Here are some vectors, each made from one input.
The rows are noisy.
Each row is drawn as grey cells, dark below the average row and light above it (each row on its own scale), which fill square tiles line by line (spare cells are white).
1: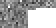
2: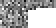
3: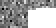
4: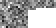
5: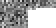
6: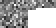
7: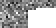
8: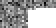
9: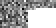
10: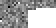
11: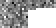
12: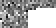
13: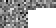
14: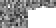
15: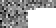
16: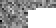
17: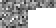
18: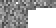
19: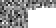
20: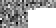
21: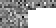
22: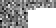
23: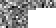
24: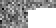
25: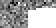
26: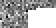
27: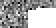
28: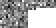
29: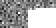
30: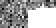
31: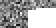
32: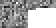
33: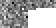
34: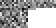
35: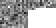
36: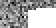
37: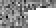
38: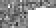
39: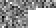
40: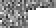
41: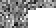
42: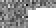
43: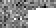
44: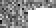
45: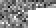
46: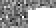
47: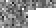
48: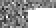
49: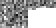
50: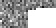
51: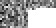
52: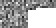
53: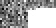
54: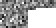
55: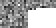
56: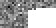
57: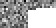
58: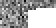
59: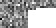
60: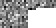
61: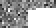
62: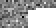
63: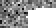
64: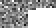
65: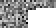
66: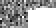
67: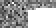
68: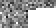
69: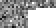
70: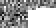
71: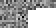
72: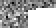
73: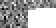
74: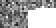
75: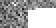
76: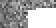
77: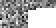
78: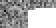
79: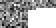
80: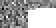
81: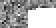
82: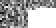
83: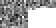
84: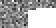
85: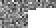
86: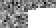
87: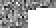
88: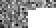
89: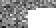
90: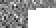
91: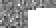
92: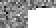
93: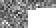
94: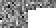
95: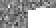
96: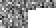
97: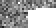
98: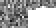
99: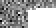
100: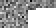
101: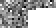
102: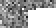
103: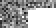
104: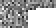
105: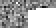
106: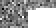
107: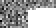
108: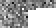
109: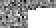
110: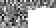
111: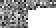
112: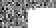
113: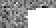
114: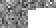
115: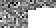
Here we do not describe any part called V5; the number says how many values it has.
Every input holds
a list of up to three items, each one of 4 labels and a value of V5.
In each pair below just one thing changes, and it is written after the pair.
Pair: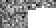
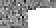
the value of V5 in item 1 of the list
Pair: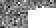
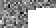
the label in item 1 of the list
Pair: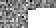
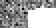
the label in item 1 of the list
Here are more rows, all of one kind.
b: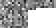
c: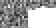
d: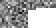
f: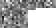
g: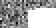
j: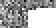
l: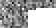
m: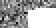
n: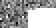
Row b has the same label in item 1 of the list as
f, l and m.
